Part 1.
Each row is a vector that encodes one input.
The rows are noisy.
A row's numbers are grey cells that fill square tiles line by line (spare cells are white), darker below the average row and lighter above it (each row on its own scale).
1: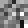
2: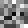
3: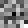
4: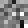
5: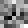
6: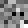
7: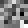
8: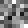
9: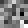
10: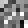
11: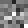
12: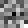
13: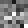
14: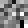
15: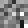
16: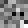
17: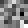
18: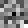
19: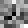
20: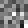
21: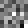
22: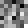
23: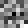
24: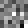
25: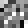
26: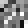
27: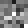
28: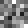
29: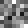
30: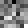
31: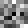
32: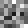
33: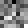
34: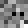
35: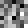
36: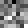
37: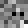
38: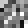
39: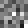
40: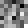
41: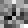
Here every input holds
a point on a 6-point line and a true/false value.
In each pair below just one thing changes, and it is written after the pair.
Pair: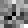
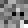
the place on the 6-point line
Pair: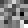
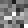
the true/false value
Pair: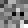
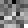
the true/false value
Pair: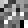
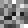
the true/false value
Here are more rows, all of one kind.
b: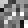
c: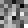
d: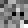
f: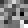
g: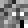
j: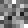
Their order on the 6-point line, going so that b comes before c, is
g, b, j, f, d, c.
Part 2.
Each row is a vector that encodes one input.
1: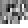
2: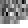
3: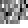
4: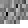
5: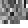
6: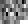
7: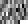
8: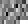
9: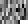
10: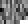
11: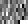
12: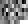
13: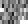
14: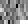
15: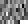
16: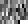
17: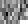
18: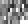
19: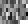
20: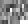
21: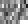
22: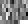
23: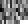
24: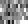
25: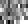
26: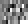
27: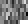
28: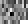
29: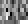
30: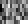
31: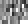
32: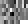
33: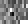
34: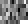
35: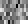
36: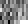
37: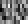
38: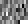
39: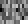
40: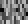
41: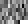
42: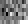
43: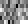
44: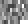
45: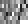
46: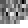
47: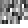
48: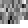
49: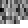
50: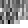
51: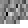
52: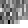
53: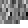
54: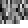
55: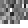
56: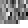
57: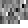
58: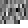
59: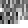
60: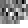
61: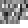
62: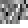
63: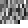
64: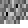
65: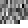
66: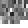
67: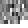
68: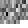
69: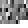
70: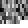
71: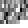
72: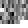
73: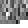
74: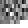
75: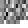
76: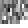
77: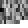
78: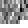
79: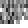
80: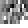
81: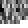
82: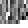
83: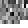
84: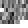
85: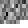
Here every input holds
a point on an 8-point line and a true/false value.
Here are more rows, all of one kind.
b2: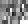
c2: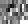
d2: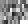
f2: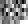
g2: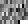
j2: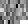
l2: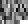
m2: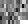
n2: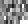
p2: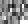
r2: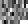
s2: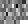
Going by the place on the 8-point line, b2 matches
c2, d2, n2 and p2.
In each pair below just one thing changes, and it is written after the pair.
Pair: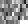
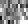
the true/false value
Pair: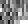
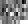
the true/false value
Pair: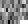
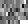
the place on the 8-point line
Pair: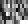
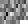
the place on the 8-point line
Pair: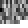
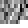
the place on the 8-point line
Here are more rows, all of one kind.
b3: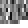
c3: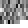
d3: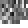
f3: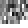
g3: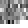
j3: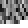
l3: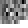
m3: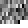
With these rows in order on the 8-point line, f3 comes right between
d3 and g3.
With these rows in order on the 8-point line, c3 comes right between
g3 and l3.
